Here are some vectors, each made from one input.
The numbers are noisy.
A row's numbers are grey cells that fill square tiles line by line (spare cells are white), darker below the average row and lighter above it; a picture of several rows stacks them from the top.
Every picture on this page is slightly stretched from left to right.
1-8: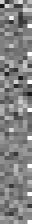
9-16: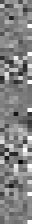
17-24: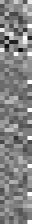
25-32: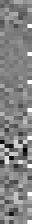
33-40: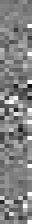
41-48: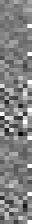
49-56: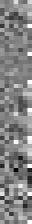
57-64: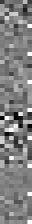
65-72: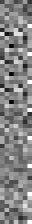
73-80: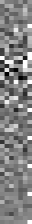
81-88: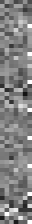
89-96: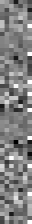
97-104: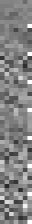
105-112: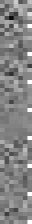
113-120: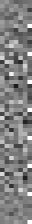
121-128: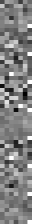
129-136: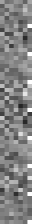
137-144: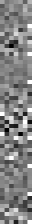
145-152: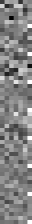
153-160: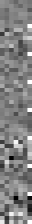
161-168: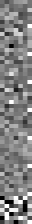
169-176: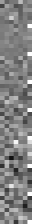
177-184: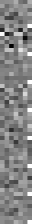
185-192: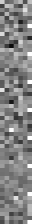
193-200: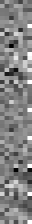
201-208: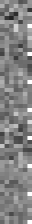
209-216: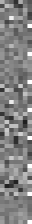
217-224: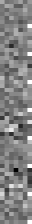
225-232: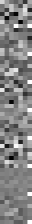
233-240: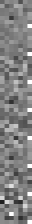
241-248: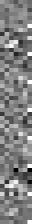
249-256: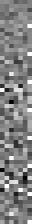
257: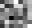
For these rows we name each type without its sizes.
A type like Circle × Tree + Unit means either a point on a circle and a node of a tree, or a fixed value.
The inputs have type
(Circle + Unit) × Line.
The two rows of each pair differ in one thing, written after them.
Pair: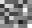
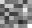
the place on the line
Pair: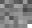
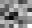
the place on the line
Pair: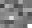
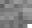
the place on the line
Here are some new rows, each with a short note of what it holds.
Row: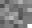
a point on a circle and a point on a line
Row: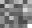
a point on a circle and a point on a line
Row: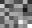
a point on a circle and a point on a line
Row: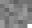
a point on a circle and a point on a line
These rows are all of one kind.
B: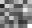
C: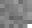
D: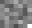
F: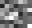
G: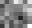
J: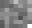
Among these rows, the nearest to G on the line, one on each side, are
D and J.
